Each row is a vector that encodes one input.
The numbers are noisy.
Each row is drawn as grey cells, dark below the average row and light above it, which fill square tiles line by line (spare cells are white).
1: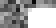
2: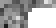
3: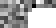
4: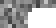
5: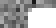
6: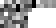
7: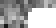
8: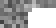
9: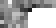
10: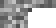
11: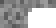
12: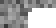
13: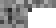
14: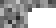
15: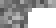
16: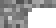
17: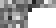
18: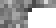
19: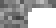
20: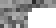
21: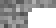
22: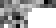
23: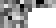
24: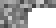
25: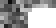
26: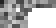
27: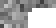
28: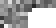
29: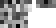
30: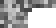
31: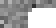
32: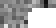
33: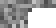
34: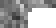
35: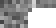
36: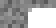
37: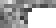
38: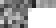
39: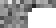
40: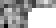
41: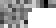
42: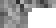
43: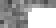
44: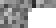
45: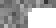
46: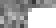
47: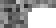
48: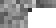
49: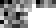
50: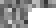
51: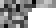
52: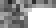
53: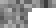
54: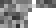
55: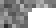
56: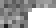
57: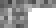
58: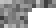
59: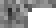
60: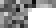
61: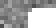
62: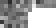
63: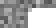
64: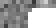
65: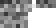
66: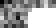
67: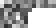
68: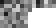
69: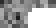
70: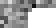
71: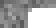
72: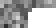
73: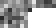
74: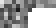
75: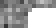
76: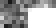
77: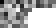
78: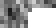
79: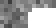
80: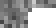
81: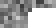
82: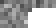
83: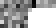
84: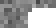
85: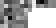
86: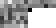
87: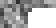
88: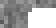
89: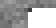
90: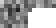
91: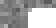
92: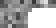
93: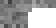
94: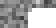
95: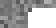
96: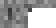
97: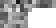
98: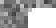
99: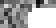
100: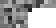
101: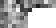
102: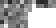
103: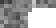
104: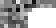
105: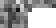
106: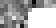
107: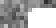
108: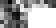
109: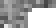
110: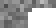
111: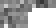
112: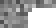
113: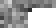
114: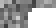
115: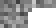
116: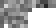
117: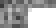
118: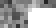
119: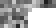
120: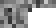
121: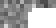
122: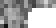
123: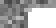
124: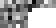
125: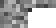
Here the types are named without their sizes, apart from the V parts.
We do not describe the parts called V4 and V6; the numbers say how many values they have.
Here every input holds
a value of V6, together with either a point on a line, or a true/false value and a value of V4.
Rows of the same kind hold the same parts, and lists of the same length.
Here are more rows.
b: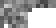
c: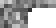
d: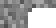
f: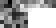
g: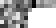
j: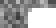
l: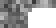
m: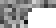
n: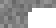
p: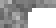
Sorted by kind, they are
b, g
c, d, f, j, l, m, n, p

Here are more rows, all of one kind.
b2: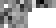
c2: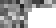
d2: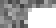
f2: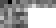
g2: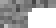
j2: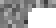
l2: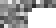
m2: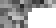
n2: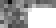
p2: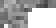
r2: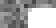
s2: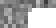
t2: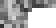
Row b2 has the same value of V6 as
n2, r2 and s2.
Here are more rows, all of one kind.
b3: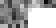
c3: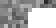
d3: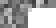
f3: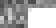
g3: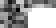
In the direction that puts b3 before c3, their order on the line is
b3, g3, c3, d3, f3.
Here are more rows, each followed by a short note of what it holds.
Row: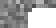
a true/false value, a value of V4 and a value of V6
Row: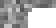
a point on a line and a value of V6
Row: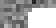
a point on a line and a value of V6
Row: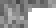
a point on a line and a value of V6
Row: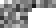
a point on a line and a value of V6
